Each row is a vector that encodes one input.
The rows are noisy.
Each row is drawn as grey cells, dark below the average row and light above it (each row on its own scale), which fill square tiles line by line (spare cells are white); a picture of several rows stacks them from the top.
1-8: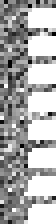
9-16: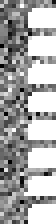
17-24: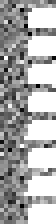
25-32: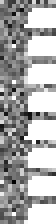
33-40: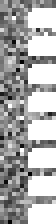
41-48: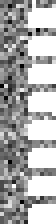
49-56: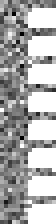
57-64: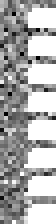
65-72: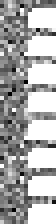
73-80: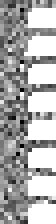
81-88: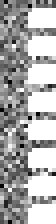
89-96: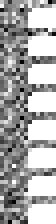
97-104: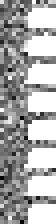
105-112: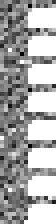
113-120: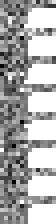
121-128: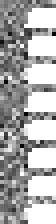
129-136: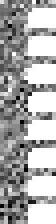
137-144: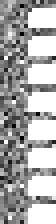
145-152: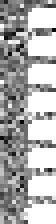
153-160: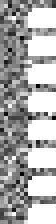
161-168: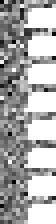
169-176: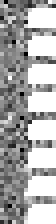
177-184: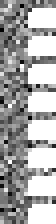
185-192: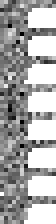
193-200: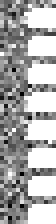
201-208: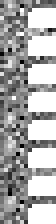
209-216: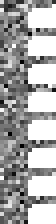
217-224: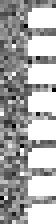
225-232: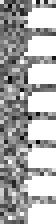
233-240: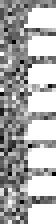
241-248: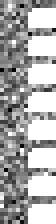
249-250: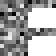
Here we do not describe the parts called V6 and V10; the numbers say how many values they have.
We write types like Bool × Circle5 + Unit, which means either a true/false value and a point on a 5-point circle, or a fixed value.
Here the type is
(Line4 × Line4 + Tree7) × V10 + V6.
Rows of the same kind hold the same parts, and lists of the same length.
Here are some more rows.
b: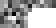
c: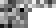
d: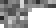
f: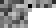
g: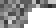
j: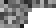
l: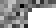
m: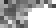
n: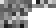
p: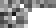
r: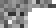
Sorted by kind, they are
b, d, g, j, m, n, p, r
c, f
l

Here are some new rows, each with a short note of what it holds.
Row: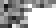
a node of a 7-node tree and a value of V10
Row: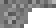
a point on each of two 4-point lines and a value of V10
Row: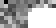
a point on each of two 4-point lines and a value of V10
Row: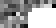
a point on each of two 4-point lines and a value of V10
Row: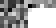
a node of a 7-node tree and a value of V10
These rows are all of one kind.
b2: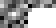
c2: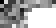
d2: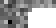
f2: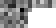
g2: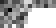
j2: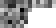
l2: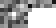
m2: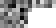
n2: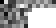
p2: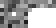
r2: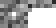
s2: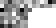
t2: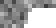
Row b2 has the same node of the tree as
l2, p2 and r2.
